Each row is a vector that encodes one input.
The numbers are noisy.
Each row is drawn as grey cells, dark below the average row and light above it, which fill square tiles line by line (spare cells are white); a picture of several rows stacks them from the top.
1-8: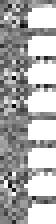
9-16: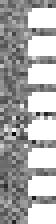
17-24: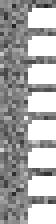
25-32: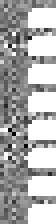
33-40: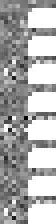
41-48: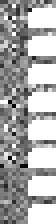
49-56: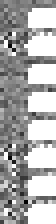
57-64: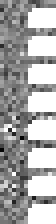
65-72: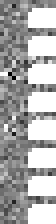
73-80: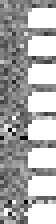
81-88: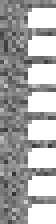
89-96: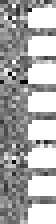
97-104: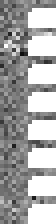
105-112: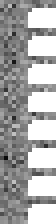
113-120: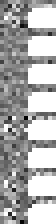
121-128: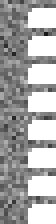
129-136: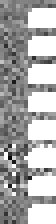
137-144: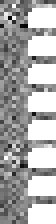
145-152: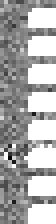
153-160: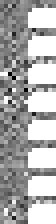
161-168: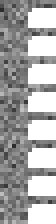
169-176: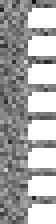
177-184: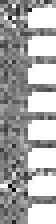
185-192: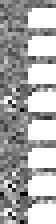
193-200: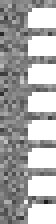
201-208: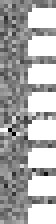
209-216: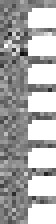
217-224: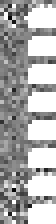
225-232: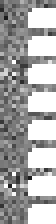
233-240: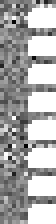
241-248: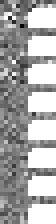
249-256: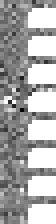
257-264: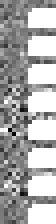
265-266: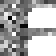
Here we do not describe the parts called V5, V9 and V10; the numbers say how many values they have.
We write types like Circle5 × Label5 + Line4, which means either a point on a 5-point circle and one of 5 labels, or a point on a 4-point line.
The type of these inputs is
Label6 × Label6 × (Line8 + V5 × V9) + V10.
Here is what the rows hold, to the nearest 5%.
About 75% of them hold two labels (each one of 6), together with either a point on an 8-point line, or a value of V5 and a value of V9. The rest hold a value of V10.
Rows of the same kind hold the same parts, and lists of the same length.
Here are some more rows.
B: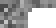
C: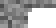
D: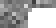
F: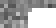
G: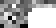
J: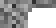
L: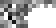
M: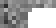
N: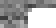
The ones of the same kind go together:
B, D, J, M
C, F, N
G, L

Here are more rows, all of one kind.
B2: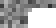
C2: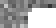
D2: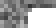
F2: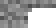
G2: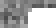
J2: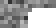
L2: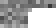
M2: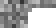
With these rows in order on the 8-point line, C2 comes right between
G2 and L2.
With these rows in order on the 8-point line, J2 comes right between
F2 and M2.
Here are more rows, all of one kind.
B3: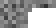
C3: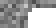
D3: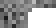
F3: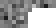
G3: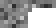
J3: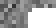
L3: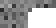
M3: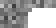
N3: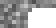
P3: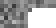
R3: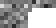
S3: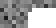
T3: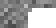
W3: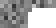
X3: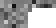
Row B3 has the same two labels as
F3, G3, W3 and X3.
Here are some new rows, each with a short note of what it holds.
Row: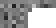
two labels (each one of 6), a value of V5 and a value of V9
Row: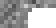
two labels (each one of 6), a value of V5 and a value of V9
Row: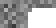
two labels (each one of 6), a value of V5 and a value of V9
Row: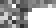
a value of V10
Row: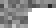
two labels (each one of 6) and a point on an 8-point line
